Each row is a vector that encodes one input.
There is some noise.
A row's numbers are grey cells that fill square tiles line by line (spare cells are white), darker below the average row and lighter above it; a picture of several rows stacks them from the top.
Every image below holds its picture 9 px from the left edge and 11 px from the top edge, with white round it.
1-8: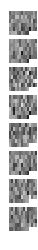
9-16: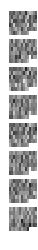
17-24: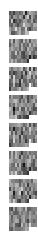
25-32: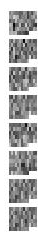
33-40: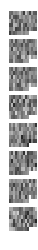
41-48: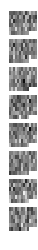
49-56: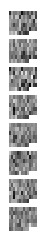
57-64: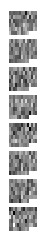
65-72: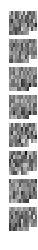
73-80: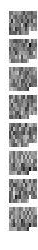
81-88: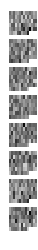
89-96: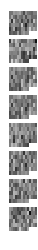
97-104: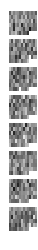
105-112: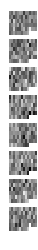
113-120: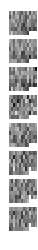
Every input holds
either a point on a 6-point circle and a true/false value, or a point on a 4-point line, or a point on a 6-point line.
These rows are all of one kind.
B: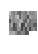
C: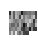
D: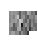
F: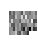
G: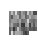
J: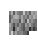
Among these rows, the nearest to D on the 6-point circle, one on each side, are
B and G.
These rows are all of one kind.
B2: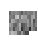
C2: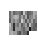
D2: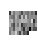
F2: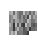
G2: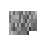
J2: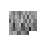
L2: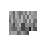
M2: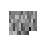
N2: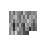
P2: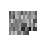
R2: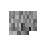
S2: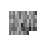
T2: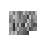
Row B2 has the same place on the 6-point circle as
M2, P2 and R2.
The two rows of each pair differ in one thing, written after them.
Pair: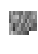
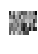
the place on the 6-point circle
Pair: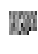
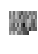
the place on the 6-point circle
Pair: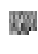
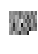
the place on the 6-point circle
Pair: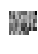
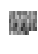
the place on the 6-point circle
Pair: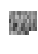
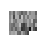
the true/false value
